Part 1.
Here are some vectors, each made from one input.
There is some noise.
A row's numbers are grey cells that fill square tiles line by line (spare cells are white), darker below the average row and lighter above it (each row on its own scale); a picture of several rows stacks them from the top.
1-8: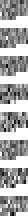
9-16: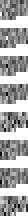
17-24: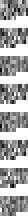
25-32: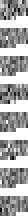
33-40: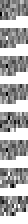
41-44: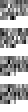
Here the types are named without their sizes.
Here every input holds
three true/false values.
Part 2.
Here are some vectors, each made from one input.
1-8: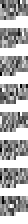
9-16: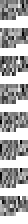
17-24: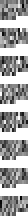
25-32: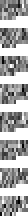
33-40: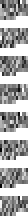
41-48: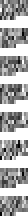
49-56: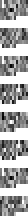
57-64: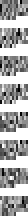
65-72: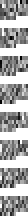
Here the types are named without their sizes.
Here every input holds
four true/false values.
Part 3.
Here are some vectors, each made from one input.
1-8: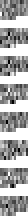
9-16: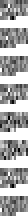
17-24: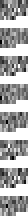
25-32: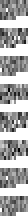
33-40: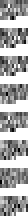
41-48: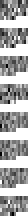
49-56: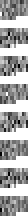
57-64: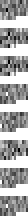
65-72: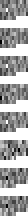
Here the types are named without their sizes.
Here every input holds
three true/false values.
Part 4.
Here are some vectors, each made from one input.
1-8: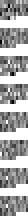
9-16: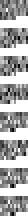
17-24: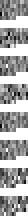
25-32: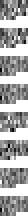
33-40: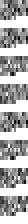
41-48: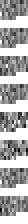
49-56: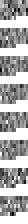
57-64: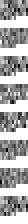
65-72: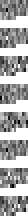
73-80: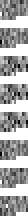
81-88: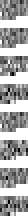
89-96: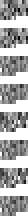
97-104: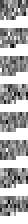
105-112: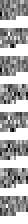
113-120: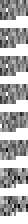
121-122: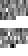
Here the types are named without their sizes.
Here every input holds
three true/false values.
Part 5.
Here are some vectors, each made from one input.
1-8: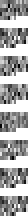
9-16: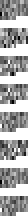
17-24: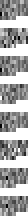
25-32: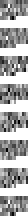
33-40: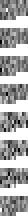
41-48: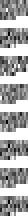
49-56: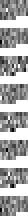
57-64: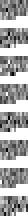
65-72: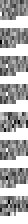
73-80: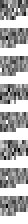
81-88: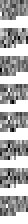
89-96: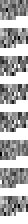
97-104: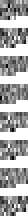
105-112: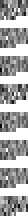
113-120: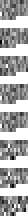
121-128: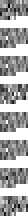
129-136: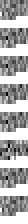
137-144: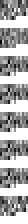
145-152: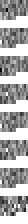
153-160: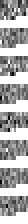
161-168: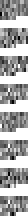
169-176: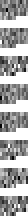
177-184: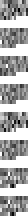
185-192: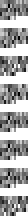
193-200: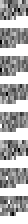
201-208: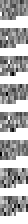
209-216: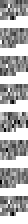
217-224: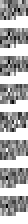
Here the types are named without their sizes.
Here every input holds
three true/false values.
